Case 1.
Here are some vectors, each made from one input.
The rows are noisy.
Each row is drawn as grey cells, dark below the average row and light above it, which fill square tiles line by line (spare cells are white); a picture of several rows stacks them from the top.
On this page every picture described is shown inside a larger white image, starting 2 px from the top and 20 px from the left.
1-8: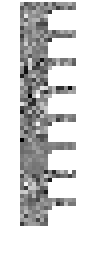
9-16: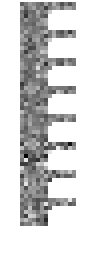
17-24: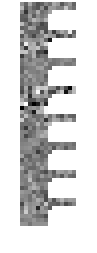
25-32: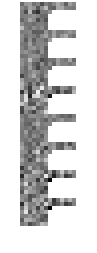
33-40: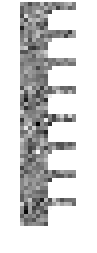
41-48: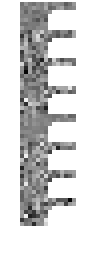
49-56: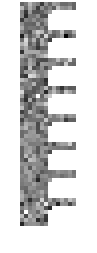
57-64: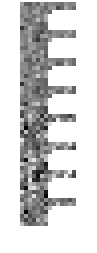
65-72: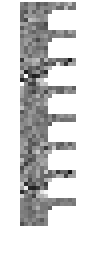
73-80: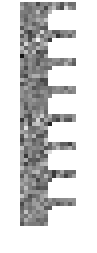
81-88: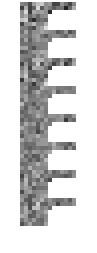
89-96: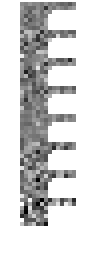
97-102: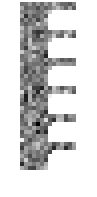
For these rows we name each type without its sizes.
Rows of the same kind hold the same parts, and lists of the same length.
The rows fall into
3 kinds.
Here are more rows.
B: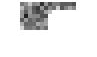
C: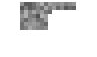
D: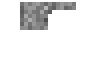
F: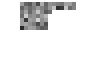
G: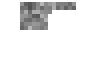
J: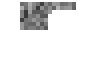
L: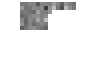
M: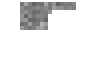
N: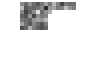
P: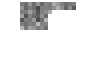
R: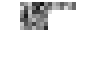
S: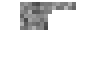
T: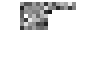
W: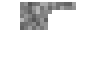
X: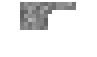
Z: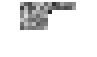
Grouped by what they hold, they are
B, F, L, M, R, S, Z
C, G, P
D, J, N, T, W, X

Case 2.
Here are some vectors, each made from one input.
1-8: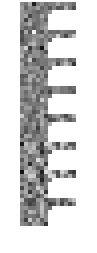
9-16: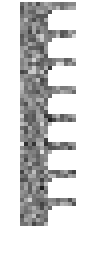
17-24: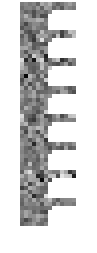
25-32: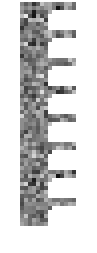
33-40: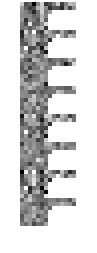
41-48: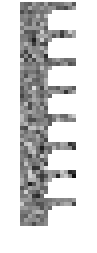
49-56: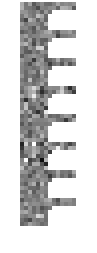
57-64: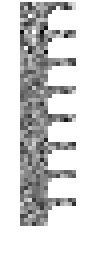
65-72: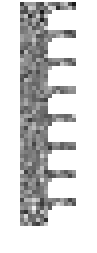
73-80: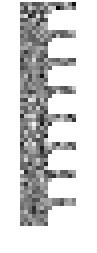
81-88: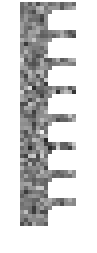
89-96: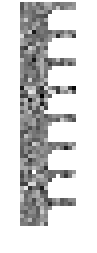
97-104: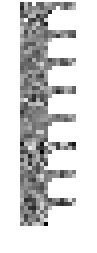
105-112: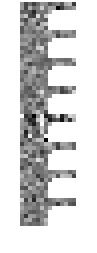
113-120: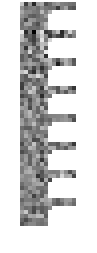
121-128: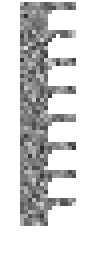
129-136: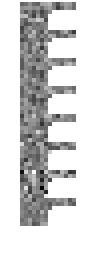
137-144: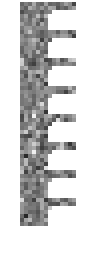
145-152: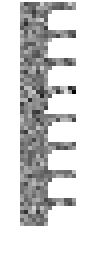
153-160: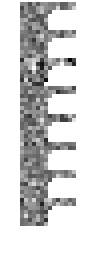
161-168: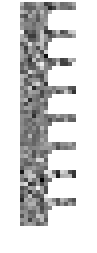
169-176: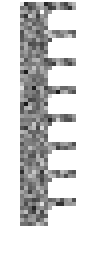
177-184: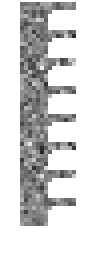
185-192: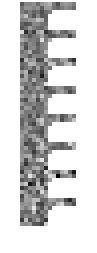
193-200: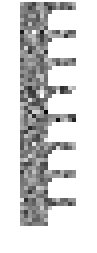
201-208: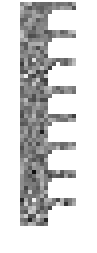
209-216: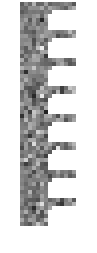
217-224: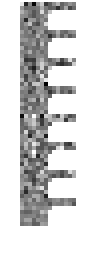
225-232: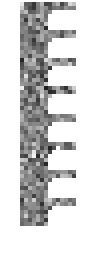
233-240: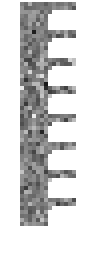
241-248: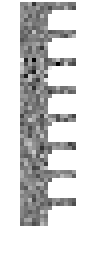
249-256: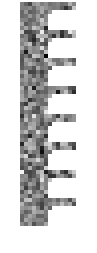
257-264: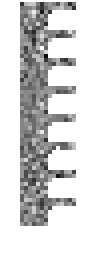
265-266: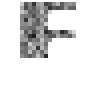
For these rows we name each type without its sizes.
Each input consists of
either a point on a circle, or a point on a line.
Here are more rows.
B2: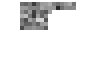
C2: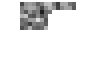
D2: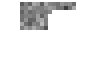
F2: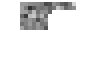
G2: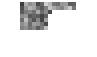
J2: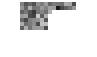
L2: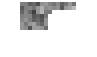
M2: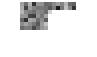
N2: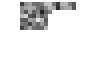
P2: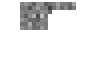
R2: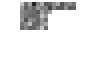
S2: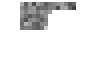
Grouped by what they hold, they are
B2, C2, D2, G2, J2, L2, N2
F2, M2, P2, R2, S2

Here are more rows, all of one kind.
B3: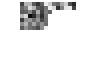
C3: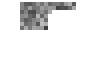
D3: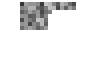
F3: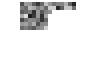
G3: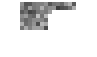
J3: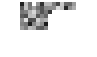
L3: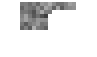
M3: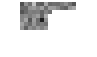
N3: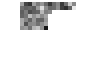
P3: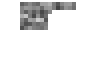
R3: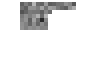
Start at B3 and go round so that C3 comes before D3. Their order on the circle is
B3, F3, M3, R3, N3, G3, C3, D3, J3, P3, L3.
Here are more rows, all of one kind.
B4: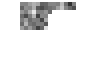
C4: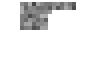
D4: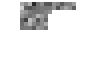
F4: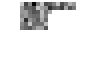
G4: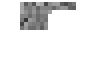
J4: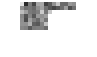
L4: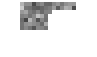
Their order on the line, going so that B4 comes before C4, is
G4, B4, J4, C4, F4, D4, L4.
